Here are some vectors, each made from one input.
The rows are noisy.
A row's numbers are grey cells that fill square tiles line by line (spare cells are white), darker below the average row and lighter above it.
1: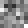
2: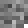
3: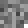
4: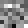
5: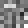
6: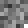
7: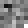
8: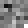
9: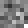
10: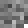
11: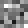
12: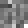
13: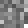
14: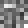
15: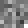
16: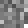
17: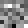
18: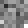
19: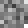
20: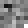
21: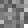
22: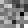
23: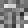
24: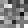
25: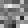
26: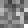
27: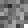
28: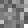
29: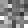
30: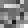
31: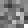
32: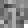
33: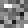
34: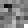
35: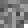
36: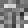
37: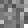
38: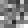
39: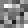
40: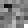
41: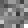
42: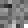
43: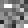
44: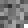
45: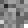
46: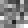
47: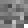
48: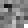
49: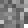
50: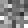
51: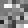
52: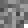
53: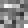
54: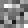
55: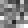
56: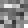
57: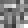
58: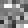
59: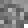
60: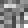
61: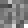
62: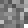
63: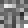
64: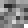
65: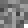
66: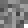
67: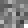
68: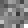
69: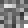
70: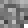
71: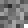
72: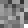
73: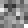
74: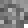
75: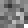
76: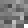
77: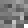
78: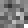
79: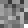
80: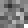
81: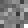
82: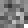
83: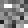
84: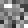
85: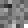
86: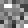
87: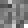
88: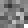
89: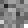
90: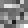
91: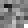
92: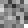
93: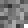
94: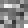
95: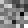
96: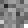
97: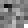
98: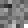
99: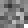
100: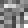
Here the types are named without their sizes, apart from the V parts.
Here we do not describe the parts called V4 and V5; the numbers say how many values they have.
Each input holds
either a point on each of two circles, or a value of V4 and a value of V5.
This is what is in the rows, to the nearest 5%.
About 65% of them hold a point on each of two circles. The rest hold a value of V4 and a value of V5.
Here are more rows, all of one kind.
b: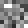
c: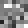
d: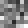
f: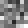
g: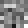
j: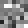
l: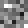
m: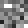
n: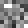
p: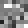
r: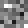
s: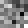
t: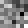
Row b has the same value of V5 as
n, s and t.
